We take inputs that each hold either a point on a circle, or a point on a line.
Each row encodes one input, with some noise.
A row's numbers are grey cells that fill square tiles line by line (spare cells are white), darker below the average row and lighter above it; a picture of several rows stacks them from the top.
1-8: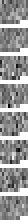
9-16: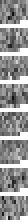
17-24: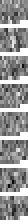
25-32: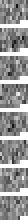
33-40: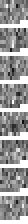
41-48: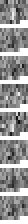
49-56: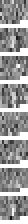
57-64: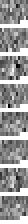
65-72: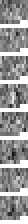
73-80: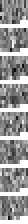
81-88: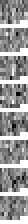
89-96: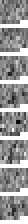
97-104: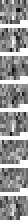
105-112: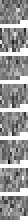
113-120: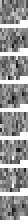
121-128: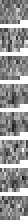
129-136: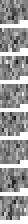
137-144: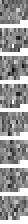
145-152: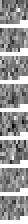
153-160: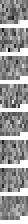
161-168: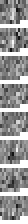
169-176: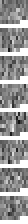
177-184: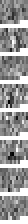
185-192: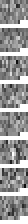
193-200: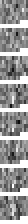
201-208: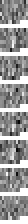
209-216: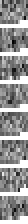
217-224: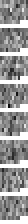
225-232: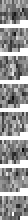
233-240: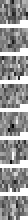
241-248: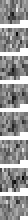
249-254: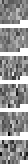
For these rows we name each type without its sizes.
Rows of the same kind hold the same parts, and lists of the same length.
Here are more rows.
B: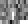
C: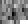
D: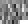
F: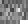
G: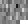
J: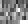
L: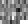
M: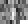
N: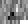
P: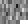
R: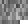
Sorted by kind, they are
B, C, D, L, M, N
F, G, J, P, R

